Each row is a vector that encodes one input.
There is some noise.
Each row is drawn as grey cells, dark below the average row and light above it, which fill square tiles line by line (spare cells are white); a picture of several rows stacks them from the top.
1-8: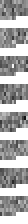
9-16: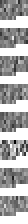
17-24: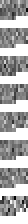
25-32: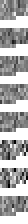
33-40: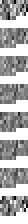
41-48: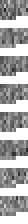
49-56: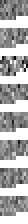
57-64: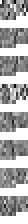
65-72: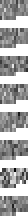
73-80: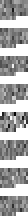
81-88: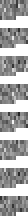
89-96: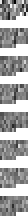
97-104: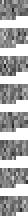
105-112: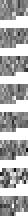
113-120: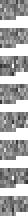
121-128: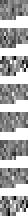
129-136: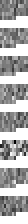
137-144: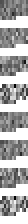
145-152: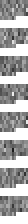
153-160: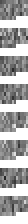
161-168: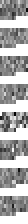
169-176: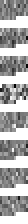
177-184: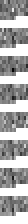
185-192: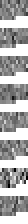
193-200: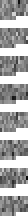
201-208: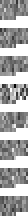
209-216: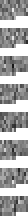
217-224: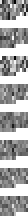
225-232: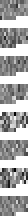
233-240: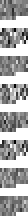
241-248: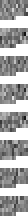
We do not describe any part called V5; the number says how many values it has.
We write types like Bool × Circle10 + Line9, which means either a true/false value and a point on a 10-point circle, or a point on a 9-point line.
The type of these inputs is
Line7 + List3(Line6) × V5.
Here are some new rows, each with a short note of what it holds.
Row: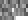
a value of V5, together with a list of two items
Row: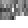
a value of V5, together with the empty list
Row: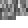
a value of V5, together with the empty list
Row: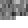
a value of V5, together with a list of one item
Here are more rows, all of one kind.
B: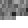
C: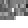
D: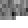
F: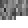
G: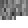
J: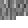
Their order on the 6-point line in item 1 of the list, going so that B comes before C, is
F, B, J, D, G, C.
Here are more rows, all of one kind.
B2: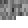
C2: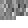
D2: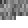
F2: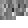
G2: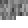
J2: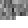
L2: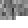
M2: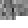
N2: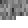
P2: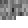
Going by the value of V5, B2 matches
D2, G2, N2 and P2.
